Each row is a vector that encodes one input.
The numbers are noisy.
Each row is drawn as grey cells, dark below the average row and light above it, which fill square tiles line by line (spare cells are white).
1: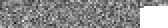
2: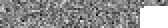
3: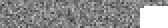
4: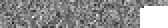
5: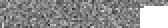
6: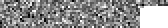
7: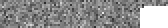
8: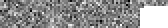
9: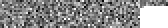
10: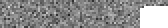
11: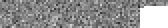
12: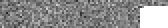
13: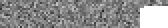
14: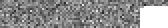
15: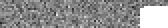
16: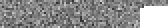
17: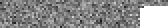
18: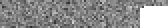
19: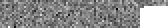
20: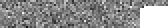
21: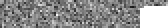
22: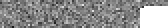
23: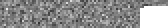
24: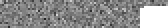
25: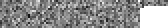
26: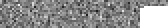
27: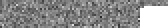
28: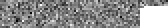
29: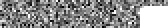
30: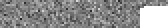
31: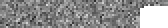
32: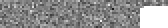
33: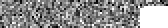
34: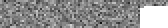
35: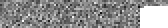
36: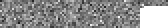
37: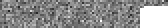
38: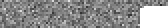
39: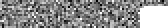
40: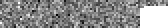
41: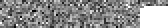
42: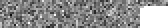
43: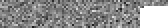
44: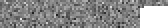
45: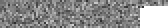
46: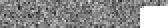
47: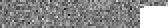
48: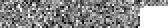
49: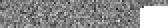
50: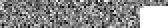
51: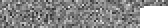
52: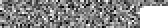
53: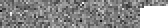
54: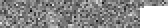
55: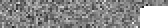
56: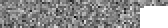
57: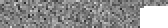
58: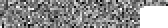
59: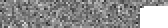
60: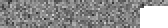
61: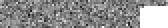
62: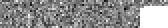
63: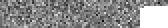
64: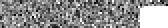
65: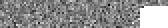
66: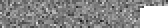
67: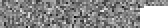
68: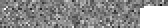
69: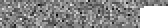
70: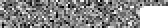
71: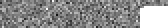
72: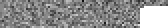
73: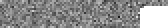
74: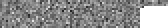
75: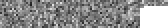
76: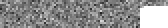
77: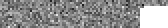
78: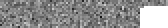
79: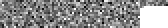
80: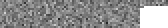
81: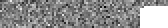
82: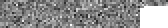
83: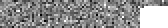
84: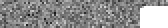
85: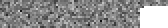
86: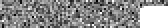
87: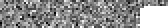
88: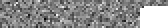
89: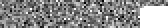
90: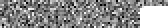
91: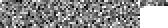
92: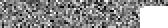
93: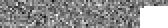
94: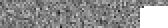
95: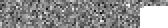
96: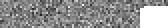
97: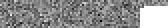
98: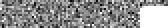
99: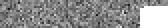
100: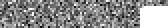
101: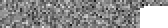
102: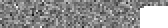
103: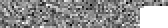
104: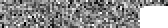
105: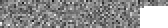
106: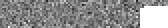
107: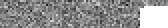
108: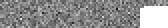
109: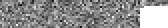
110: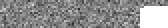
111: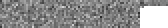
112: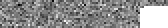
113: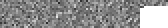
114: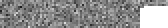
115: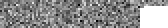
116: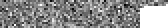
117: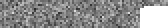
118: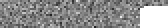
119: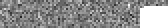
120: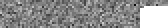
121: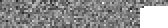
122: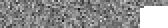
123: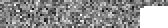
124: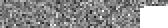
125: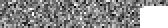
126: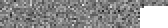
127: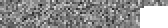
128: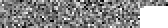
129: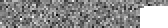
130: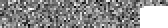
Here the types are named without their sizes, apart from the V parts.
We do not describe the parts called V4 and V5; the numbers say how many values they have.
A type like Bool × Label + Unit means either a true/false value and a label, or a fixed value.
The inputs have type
(Bool × Bool × Bool + Label) × V5 + V4.
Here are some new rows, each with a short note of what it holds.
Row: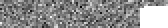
a label and a value of V5
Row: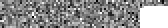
a value of V4
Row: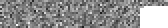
a label and a value of V5
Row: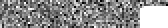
a value of V4
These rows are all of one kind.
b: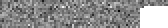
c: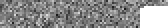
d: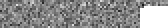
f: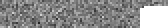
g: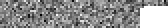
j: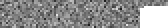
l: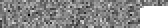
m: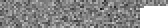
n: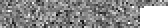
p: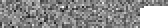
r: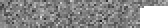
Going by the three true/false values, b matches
f, n, p and r.
